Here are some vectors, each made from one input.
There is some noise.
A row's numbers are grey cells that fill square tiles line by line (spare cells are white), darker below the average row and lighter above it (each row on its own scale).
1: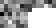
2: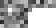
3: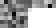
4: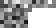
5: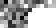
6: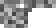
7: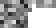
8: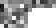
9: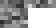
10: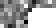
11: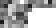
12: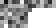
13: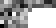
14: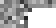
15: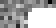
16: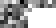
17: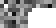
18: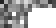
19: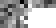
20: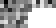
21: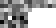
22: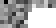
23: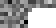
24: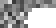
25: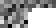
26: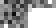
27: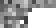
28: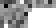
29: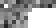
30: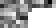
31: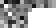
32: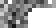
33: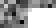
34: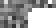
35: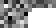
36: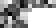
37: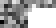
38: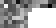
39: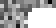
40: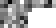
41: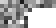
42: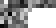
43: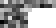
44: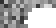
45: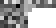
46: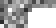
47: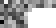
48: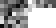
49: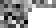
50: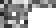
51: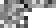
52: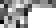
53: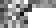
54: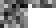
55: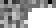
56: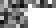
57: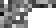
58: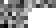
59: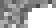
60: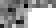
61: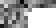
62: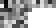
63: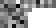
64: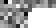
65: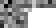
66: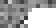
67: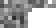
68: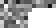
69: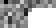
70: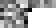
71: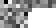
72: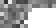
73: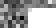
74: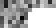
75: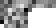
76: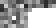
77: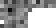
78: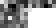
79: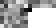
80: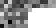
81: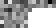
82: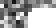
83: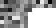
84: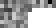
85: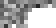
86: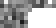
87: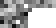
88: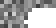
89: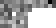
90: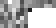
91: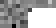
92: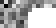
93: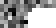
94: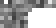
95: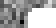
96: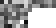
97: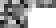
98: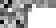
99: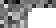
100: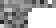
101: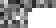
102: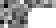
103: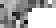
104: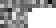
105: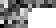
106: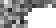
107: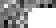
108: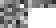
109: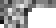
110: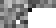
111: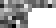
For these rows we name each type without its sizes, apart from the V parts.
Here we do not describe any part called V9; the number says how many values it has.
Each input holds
a value of V9, together with either a point on a circle, or a label.
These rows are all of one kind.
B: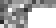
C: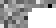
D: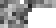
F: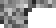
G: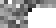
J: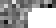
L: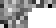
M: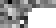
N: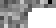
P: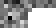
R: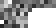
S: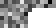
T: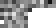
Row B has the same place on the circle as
D and L.
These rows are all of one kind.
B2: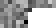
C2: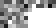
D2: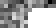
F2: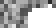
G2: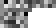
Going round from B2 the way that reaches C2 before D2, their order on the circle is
B2, C2, F2, G2, D2.
